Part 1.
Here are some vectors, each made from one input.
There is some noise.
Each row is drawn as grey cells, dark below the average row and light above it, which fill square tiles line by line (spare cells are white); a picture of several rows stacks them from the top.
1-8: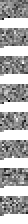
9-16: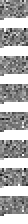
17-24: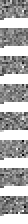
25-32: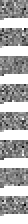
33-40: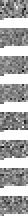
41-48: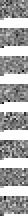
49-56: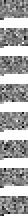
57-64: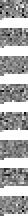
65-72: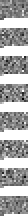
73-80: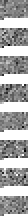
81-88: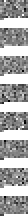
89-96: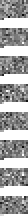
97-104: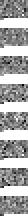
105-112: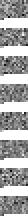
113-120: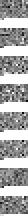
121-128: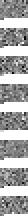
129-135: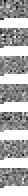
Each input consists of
a node of a 10-node tree, together with either a node of a 10-node tree, or a node of an 11-node tree.
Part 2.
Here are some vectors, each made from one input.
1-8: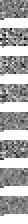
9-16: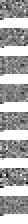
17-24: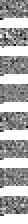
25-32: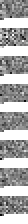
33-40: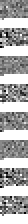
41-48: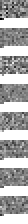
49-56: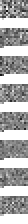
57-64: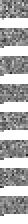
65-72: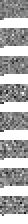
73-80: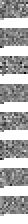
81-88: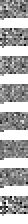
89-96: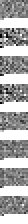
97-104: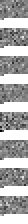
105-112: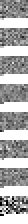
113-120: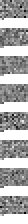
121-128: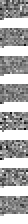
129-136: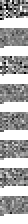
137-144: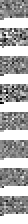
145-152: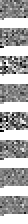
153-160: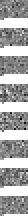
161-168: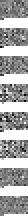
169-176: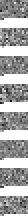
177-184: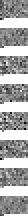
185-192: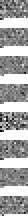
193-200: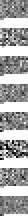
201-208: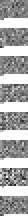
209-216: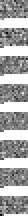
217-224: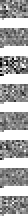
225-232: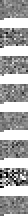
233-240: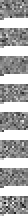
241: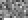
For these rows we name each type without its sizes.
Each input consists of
a list of points on a line.
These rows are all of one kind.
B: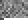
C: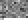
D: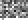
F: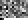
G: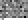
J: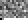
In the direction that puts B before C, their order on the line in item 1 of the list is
G, F, B, C, J, D.
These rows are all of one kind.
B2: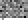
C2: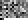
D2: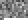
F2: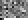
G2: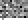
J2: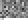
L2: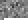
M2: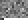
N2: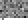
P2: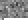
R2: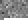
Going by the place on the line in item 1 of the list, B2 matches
G2 and N2.
